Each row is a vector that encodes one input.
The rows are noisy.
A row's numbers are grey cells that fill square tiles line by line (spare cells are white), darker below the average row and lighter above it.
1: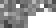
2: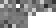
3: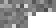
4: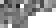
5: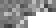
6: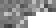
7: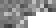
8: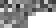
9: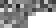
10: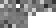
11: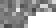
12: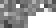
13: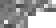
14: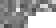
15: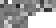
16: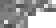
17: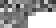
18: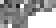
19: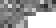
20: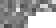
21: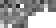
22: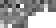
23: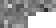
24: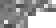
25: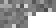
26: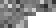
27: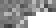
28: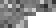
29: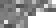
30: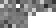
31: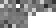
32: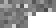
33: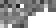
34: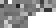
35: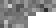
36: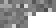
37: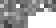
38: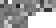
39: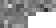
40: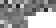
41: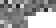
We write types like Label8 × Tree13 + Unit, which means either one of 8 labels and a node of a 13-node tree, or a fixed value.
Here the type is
Bool × Bool × Bool + Label5.
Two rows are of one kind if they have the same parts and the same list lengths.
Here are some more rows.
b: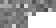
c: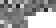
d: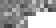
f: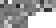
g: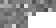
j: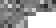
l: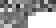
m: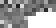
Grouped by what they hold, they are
b, d, g, j
c, f, l, m

